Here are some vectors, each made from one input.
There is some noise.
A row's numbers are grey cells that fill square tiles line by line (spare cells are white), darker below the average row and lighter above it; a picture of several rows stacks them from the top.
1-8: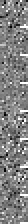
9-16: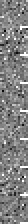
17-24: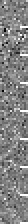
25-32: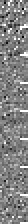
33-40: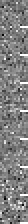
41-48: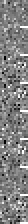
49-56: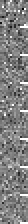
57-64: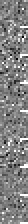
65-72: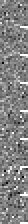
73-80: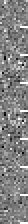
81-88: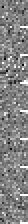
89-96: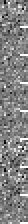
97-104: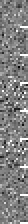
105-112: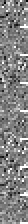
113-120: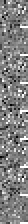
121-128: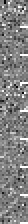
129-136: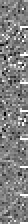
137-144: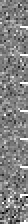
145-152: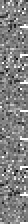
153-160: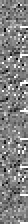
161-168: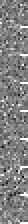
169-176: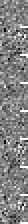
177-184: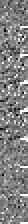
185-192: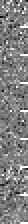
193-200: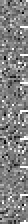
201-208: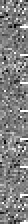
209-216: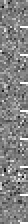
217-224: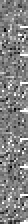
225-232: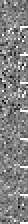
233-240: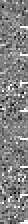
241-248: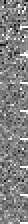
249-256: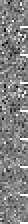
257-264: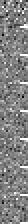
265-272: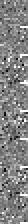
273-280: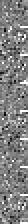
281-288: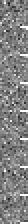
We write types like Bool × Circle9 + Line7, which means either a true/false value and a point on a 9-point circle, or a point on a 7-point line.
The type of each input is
Bool × Circle6 + Tree15 + Unit.
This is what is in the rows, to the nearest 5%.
About 30% of them hold a point on a 6-point circle and a true/false value. A few of them hold a fixed value. The rest hold a node of a 15-node tree.
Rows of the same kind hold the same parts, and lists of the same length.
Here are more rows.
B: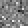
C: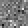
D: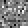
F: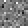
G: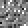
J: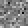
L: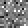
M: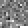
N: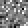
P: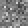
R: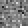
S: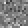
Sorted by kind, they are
B, R
C, F, J, M, P, S
D, G, L, N

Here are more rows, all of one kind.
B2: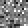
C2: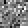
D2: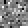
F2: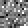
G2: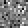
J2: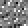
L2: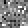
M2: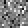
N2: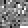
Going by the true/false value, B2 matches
F2 and J2.
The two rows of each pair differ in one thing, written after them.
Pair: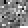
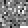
the place on the 6-point circle
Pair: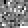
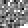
the true/false value
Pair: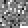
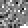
the true/false value
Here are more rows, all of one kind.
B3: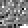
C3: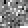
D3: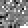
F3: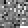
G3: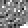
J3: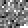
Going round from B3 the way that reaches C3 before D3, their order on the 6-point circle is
B3, G3, C3, J3, F3, D3.
